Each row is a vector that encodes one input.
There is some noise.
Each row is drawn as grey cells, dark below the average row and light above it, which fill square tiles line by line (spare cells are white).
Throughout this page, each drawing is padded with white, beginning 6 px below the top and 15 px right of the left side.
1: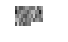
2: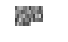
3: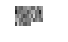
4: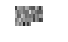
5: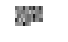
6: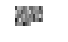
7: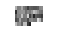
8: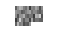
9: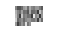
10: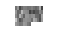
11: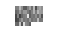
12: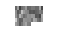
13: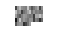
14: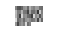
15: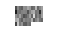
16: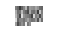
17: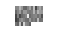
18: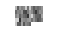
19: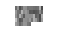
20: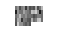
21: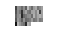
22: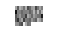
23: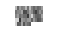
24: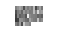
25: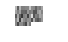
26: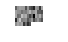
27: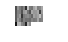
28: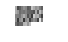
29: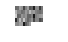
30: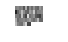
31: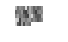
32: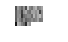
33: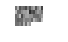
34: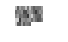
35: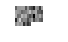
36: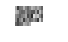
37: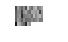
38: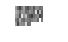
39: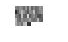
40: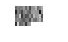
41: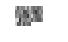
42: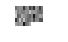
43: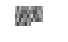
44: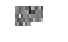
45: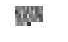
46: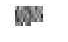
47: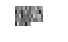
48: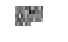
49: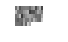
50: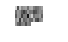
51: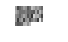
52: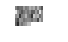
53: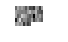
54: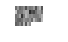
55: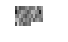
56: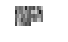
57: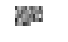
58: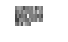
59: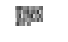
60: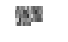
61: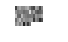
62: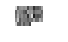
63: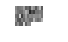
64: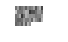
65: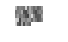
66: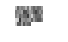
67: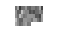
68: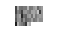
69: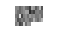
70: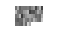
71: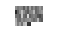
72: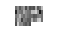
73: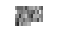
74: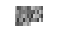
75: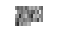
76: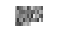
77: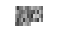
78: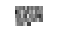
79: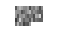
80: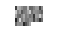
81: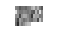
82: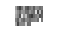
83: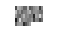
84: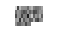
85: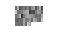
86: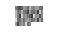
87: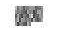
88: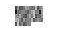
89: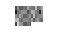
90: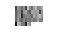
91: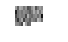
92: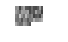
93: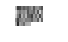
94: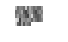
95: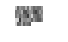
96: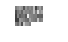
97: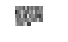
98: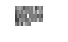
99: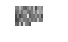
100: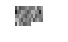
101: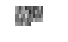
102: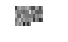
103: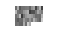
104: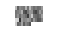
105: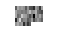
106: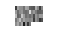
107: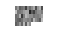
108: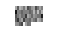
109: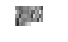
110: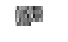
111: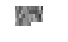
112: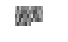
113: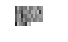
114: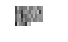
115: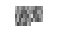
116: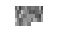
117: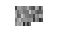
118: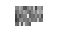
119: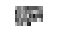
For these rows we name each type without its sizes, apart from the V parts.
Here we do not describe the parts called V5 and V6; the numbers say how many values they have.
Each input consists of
a point on a line, a true/false value, a value of V5 and a value of V6.
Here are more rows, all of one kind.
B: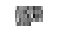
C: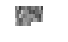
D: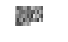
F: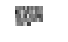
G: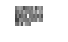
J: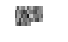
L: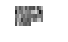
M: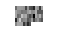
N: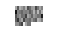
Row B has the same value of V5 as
L and M.
